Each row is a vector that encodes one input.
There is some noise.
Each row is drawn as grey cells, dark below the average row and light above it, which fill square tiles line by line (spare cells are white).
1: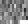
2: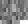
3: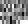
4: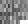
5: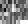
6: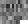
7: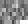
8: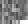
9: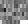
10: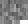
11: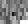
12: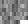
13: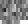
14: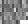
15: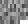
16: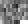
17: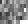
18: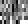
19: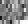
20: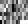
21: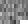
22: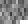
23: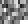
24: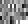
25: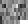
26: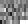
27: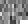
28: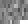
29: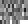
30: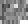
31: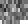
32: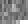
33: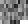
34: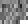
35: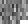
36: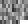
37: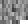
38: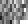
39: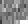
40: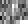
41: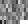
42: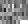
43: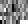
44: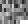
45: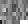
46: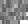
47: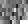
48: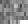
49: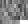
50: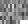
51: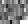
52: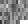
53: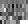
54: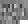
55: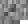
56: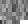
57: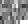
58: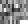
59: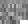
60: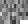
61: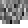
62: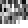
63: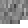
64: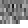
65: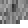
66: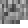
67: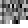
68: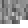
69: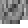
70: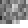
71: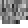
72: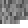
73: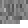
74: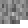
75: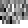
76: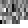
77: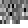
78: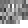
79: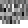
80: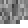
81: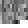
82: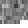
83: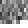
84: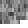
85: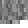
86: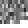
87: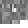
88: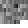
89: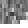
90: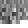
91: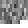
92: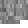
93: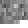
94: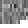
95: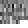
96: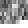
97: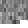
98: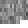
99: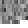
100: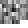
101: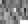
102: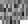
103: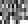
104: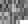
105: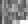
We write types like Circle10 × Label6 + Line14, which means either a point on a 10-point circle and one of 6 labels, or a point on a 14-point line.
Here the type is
Bool × Line6 × (Tree7 + Unit).
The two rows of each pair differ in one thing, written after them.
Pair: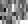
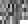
the true/false value
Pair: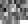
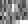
the true/false value
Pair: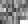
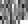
the true/false value
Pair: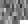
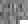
the place on the 6-point line
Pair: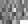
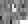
the place on the 6-point line
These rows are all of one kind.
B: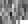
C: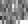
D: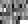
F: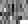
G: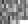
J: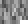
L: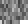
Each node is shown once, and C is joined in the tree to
B and F.
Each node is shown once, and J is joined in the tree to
G.
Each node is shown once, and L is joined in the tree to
D and F.
